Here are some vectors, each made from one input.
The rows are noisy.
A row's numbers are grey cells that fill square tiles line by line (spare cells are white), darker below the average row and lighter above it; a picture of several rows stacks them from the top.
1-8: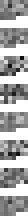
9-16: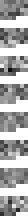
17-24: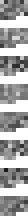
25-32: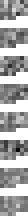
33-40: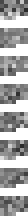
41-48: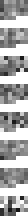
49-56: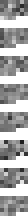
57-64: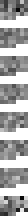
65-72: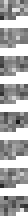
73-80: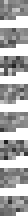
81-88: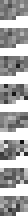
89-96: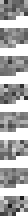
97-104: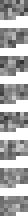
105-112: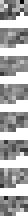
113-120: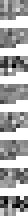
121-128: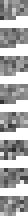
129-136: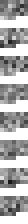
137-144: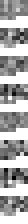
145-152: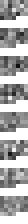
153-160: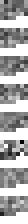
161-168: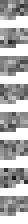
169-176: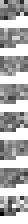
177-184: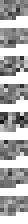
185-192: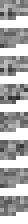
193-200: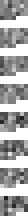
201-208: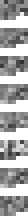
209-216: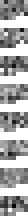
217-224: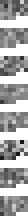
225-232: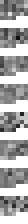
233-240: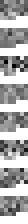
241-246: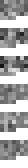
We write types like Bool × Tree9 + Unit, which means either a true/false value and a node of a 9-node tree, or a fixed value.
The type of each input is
Bool × Bool × Bool × Bool + Tree8.
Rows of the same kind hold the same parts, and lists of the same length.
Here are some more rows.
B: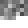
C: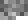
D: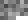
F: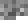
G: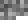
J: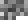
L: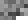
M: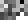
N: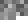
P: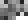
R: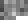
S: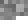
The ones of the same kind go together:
B, C, D, F, G, L, N, R, S
J, M, P

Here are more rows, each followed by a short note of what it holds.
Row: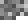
a node of an 8-node tree
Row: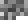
a node of an 8-node tree
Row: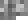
four true/false values
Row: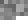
four true/false values
